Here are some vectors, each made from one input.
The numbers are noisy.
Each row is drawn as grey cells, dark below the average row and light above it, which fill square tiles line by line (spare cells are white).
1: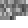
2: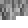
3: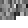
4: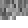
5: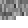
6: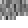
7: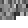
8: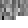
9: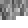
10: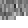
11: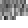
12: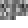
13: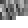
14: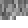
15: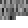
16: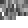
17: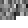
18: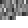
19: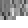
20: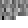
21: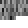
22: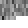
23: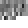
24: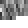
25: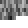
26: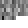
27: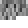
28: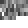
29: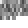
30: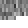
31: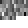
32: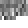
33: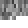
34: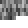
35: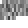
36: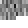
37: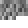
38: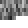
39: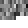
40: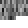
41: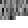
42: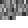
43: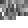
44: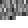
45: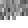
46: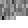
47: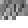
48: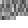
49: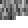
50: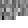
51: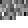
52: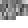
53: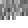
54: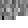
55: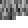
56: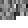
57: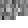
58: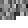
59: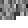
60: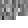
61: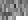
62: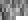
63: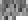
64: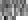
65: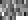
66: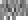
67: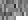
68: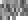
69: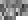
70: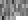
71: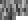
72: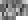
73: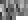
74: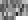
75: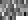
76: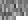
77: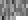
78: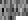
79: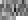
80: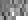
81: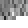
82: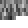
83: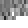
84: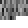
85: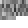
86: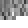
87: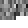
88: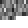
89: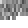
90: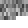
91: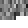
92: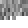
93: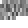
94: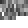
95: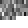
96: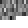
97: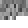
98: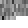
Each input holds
either a point on a 6-point circle, or a list of up to two points on a 7-point line.
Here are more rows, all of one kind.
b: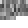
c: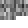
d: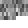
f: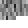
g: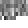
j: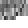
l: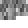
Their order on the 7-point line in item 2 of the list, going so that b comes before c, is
g, b, c, d, l, f, j.
